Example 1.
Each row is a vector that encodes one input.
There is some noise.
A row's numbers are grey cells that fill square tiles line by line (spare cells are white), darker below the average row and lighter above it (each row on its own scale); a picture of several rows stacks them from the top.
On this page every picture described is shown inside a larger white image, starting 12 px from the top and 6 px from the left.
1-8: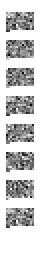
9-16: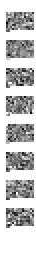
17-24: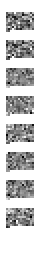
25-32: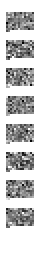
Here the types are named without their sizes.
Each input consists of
a node of a tree.
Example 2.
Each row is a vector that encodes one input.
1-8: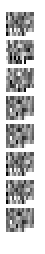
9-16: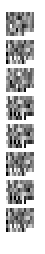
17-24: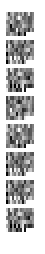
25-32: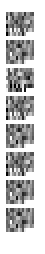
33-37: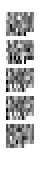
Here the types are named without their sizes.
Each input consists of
a point on a line.
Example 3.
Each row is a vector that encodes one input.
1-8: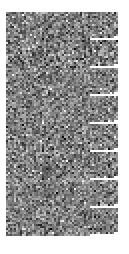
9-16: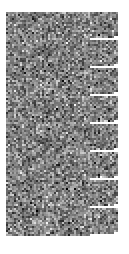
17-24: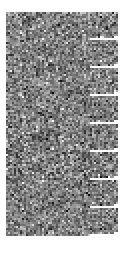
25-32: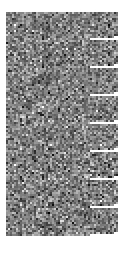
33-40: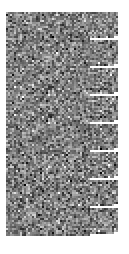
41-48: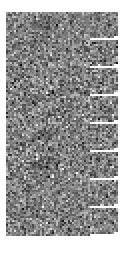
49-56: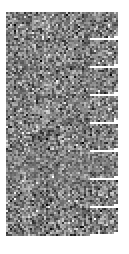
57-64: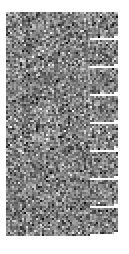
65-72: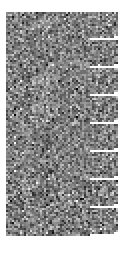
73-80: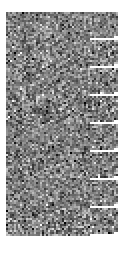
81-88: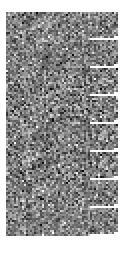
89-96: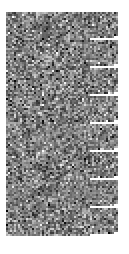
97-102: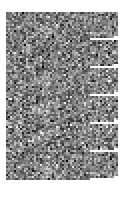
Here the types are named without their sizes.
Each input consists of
a label.
